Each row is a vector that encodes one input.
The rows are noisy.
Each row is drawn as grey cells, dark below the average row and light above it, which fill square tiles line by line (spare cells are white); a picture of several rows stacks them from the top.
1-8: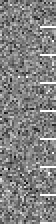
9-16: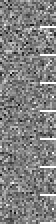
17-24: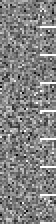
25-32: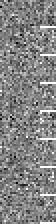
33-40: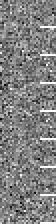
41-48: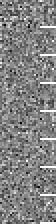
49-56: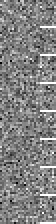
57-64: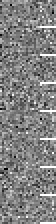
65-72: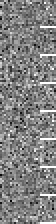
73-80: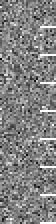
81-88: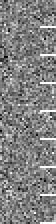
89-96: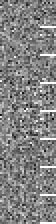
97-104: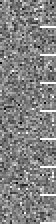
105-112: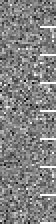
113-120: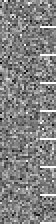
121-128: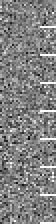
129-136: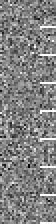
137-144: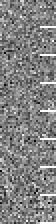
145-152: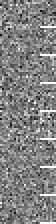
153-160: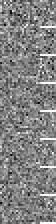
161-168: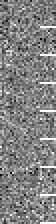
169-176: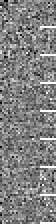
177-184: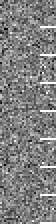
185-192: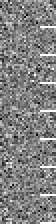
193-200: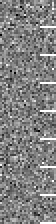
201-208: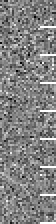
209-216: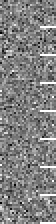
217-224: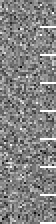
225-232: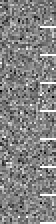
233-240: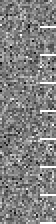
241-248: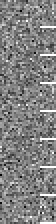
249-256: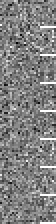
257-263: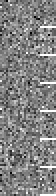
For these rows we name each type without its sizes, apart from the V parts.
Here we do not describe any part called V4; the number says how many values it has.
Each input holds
a label, together with either a point on a line, or a list of values of V4.
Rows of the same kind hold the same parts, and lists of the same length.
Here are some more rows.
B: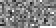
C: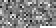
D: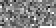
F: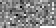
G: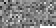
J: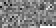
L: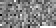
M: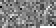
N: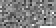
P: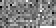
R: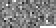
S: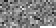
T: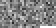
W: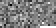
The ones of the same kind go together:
B, C, D, F
G, J, S
L, M, R
N, P, T, W

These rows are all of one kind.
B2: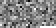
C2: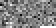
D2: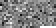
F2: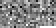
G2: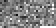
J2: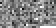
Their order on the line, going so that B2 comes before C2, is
B2, F2, J2, C2, D2, G2.
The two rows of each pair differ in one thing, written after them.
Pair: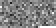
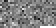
the label
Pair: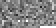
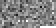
the value of V4 in item 2 of the list
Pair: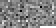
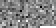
the value of V4 in item 1 of the list
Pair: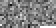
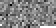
the value of V4 in item 1 of the list
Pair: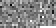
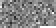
the label
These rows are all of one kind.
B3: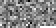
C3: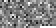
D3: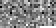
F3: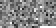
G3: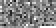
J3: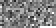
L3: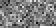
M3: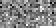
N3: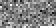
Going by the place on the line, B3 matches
C3, G3 and N3.
